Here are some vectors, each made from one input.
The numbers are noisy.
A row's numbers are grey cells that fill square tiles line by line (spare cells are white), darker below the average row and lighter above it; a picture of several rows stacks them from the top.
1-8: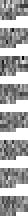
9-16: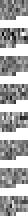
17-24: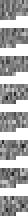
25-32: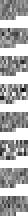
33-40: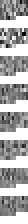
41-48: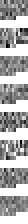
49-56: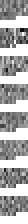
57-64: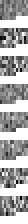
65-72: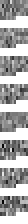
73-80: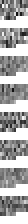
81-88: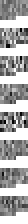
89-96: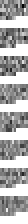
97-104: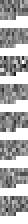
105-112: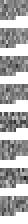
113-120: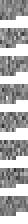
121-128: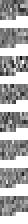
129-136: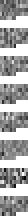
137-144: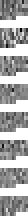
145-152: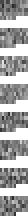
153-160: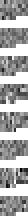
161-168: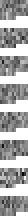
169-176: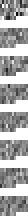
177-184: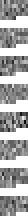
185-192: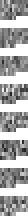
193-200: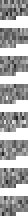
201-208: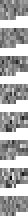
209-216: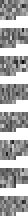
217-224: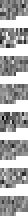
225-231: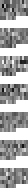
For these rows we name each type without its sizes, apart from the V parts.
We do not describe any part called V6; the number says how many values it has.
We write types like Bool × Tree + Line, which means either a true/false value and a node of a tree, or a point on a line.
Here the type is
Line + List(Label × (Line + V6)).
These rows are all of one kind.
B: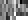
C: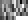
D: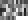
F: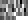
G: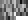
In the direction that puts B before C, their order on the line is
B, G, C, F, D.
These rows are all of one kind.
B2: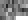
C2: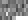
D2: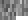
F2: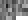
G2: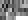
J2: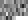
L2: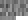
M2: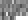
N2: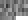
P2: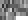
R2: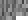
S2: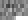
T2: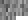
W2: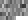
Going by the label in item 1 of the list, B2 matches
F2, L2, N2 and W2.
